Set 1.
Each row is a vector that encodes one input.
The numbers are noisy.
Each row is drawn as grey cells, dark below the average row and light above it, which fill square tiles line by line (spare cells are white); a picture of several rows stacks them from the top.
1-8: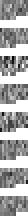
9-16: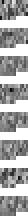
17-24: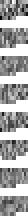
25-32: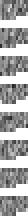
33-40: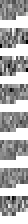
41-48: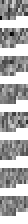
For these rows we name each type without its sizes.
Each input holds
a point on a circle.
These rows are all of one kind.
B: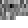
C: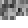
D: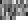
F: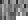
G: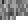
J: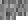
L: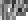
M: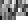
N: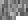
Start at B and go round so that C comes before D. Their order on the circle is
B, C, N, L, G, J, M, F, D.
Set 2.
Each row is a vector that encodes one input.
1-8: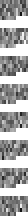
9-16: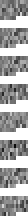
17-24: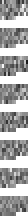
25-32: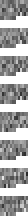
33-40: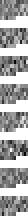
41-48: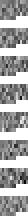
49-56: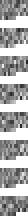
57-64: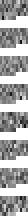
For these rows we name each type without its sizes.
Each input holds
three true/false values.
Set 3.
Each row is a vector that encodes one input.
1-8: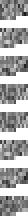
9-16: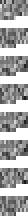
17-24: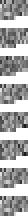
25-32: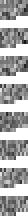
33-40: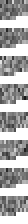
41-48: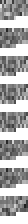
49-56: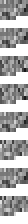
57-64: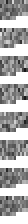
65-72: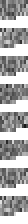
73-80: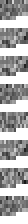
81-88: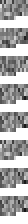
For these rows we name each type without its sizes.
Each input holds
a label.
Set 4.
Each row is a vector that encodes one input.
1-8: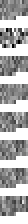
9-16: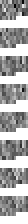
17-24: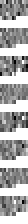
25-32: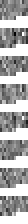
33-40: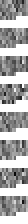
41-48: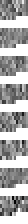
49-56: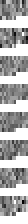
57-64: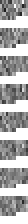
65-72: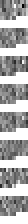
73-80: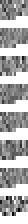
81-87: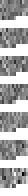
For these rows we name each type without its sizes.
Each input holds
three true/false values.
